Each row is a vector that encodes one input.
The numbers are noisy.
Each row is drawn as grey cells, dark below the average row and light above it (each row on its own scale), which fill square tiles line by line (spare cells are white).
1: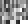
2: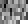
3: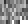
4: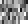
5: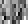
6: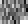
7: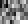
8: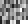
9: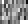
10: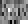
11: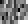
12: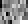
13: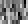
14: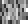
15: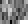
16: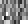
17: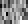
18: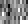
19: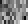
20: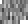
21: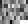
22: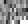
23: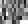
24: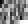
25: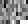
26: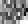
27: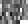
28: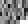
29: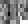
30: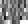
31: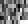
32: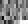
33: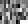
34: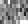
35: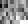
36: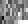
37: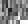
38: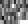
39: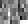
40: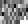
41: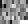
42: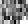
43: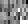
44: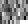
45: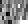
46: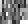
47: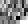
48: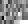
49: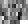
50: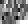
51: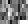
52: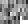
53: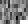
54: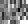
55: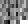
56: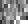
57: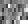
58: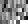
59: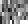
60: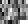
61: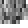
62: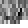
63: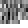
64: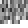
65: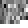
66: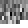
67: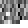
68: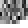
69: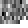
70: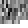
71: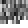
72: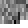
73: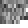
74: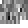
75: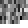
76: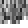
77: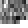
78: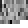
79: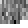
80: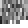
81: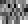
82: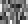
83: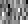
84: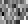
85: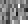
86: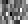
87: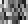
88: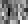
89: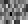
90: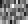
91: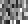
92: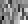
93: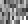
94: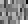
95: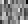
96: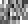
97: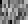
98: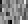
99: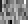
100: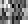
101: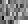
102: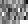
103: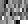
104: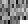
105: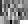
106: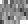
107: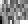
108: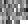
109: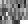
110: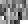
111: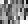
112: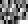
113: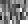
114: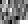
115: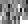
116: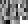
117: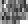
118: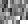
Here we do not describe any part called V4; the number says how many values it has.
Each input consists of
a value of V4, together with either a node of a 7-node tree, or a node of an 8-node tree.
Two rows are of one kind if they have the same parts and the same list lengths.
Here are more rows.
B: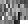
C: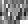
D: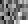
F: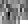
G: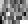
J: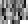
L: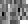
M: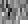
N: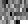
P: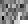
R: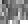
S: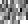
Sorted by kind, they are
B, C, G, J, L, N
D, F, M, P, R, S

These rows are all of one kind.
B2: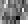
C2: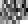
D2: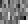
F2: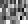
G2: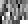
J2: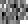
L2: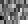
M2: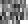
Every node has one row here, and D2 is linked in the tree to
B2.
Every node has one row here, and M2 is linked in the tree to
B2, F2 and J2.
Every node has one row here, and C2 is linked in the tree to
J2.
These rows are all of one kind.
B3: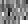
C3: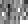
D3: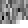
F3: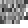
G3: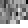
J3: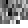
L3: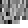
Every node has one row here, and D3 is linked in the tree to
C3.
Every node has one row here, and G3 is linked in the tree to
F3.
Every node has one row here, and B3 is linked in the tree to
J3 and L3.
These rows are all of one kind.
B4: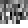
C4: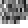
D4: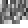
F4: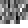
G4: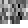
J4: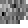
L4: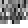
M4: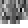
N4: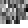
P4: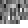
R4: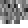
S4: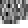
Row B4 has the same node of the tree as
G4, L4 and M4.
